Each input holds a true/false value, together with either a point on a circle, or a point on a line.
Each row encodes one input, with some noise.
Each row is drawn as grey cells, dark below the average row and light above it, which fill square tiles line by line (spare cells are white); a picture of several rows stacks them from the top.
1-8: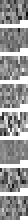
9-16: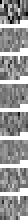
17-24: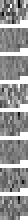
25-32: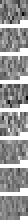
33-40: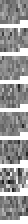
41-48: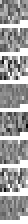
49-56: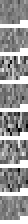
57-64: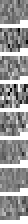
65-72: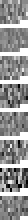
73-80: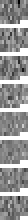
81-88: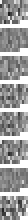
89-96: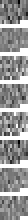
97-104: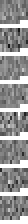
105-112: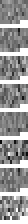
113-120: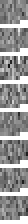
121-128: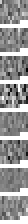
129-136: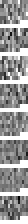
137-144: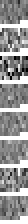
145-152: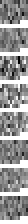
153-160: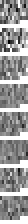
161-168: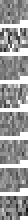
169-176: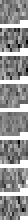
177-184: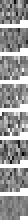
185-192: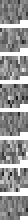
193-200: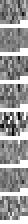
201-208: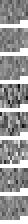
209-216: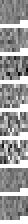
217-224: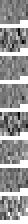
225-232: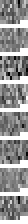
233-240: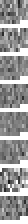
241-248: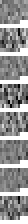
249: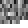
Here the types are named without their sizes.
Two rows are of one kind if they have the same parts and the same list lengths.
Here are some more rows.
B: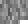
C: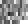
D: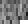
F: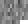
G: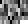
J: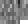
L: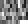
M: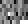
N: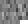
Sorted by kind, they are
B, C, D, F, J, N
G, L, M

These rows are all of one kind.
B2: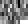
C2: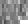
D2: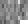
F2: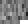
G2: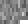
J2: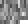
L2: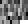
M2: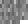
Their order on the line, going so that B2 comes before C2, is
M2, J2, B2, D2, F2, C2, G2, L2.
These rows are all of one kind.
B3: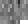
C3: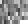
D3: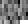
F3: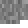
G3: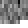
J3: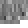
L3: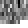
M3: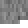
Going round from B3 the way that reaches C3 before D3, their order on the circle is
B3, F3, J3, C3, L3, M3, G3, D3.
